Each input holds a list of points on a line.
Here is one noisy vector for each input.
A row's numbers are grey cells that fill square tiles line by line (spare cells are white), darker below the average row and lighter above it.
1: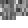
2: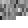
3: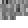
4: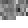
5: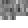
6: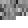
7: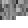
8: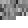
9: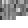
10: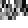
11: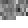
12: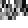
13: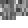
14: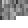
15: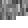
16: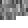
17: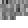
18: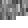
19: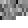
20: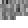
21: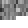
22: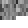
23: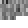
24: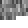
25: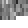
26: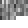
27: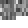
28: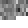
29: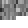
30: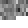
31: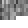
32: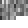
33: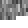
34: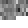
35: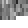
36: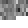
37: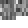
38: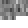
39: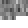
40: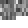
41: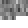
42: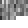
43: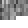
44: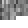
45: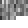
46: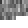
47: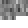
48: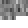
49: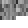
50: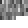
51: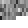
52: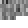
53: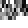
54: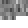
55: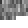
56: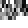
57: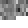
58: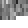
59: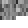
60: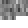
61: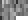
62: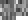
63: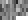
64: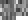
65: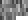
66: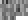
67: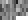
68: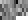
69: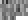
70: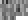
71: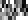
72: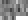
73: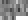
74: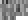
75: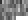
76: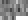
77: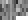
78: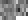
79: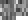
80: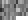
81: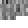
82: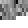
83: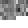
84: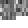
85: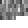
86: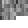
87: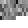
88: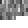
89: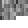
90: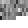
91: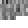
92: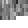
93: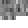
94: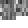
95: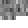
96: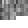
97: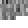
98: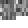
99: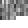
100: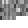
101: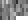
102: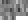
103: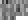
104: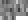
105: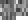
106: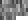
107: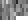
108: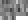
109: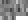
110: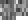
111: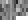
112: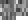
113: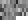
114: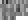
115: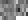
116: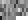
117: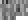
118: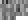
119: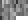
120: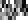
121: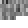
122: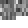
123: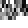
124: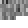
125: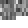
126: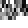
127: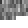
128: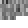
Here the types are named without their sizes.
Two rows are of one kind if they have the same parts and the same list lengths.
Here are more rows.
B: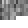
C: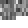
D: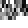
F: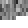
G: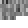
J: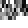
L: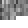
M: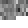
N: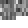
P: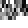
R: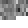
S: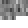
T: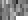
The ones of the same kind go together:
B, F, L, T
C, G, M, N, R, S
D, J, P

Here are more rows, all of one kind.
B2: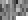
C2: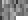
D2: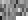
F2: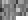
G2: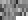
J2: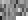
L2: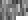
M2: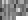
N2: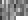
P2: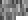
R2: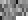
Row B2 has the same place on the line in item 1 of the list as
F2 and M2.
